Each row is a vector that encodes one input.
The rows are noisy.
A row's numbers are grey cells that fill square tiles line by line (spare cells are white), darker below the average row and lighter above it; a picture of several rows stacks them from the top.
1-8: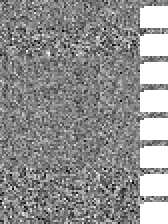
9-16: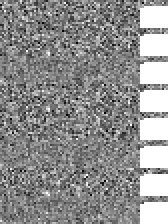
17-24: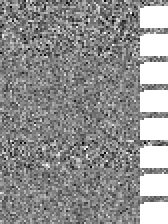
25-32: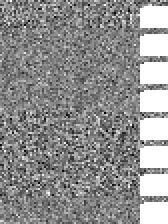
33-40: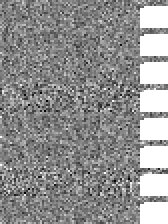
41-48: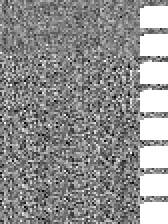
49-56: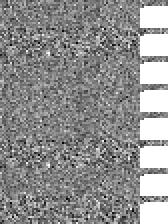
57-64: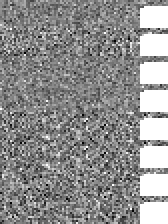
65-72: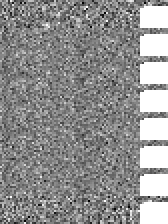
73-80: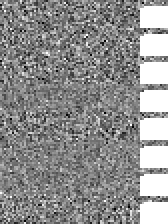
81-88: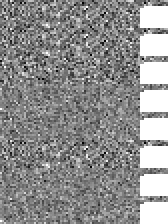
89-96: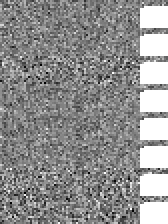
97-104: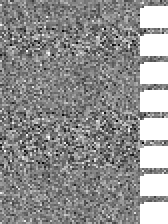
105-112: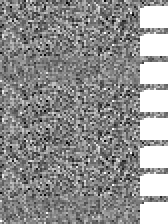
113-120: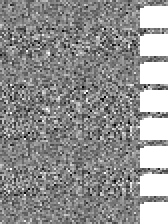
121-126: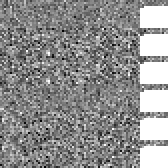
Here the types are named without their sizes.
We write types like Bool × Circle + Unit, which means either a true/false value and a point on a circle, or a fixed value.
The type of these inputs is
Circle + Line × Line.
